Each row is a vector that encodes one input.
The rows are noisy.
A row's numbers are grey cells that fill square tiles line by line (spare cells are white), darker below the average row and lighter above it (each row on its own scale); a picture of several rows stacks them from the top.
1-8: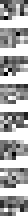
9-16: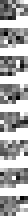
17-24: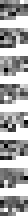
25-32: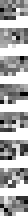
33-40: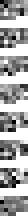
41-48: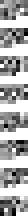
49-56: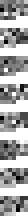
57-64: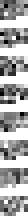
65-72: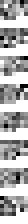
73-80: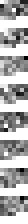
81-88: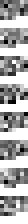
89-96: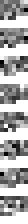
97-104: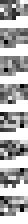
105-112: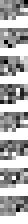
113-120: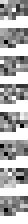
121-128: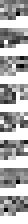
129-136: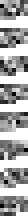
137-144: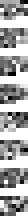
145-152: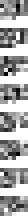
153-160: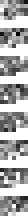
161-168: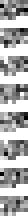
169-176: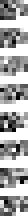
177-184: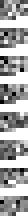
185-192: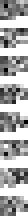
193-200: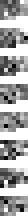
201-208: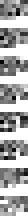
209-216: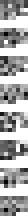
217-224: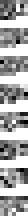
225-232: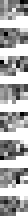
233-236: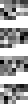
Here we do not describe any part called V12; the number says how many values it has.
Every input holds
a value of V12, together with either a point on an 8-point circle and a true/false value, or a fixed value.
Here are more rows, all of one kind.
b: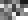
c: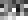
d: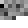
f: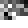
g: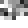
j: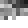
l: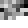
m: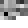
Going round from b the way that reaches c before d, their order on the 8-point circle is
b, f, m, g, l, j, c, d.
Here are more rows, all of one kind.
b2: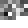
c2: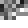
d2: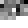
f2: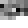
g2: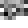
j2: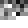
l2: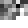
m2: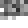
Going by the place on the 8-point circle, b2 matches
c2 and j2.
